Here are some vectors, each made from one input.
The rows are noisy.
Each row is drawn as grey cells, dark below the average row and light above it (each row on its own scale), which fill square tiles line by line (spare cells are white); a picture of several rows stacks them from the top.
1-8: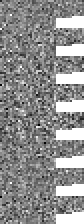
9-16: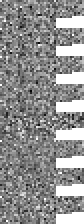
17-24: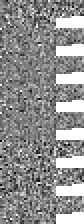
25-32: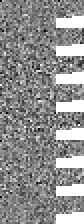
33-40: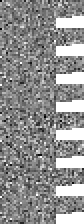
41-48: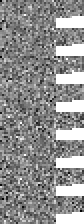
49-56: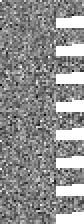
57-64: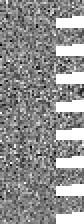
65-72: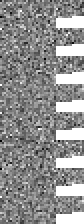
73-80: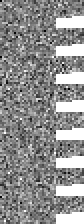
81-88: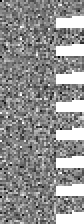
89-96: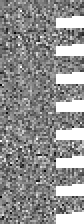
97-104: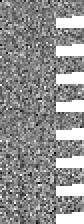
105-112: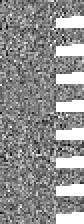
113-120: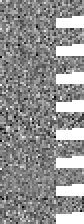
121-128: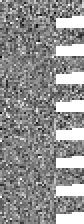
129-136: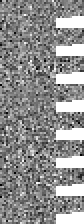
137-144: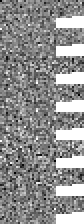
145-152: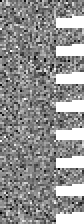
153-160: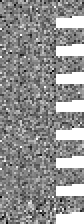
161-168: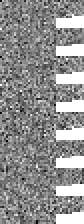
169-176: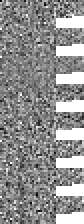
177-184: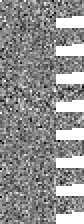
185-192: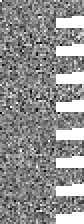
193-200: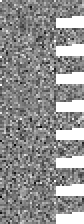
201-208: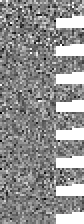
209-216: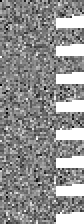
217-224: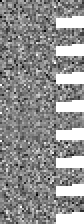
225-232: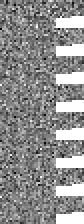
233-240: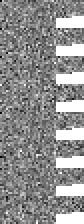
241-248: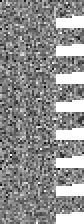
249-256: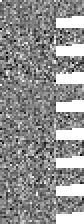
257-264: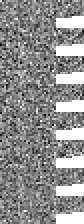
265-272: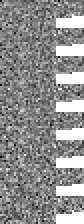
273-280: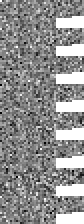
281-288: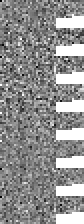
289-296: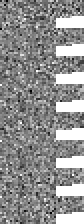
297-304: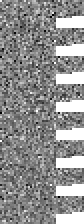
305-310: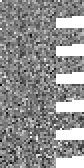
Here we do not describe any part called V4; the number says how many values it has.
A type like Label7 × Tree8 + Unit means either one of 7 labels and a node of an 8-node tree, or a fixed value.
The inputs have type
Bool × Line13 + (Tree16 + Unit) × V4.
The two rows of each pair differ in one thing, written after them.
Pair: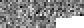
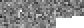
the node of the tree
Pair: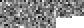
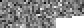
the value of V4
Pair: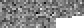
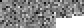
the node of the tree
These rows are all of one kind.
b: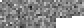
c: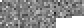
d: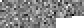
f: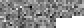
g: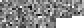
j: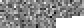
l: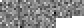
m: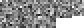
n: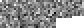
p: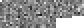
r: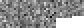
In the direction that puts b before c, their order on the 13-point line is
d, j, p, r, f, b, n, c, l, m, g.
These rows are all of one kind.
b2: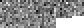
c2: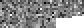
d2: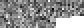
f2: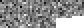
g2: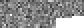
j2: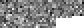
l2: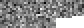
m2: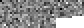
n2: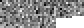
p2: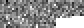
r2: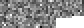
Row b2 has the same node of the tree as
c2, j2, m2 and r2.
